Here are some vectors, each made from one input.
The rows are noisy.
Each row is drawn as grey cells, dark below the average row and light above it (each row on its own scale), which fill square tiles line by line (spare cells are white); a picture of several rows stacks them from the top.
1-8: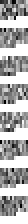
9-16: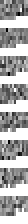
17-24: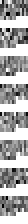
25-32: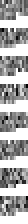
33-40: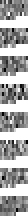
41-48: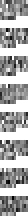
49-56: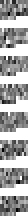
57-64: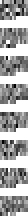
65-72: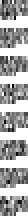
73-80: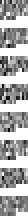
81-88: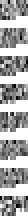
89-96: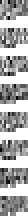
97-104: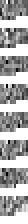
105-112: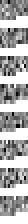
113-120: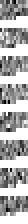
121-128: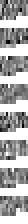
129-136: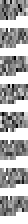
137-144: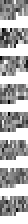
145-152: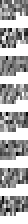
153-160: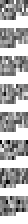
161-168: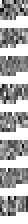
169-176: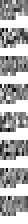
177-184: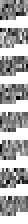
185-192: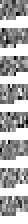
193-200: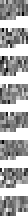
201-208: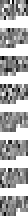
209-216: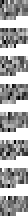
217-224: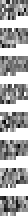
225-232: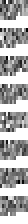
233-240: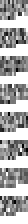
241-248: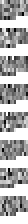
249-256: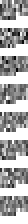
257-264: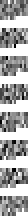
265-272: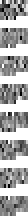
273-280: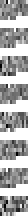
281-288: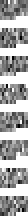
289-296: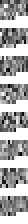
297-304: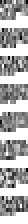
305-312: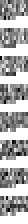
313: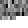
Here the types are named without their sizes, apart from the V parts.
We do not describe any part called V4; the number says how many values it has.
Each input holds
a value of V4, together with either a point on a line, or three true/false values.
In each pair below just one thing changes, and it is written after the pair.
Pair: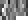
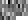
the place on the line
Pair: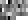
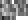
the value of V4
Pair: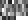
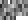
the value of V4
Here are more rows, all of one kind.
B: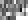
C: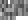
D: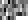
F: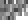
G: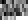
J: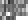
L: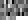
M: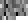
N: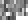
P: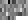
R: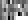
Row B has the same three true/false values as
D, L and N.
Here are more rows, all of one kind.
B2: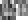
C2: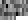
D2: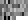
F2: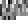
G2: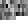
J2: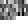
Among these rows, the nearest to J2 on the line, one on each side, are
D2 and G2.
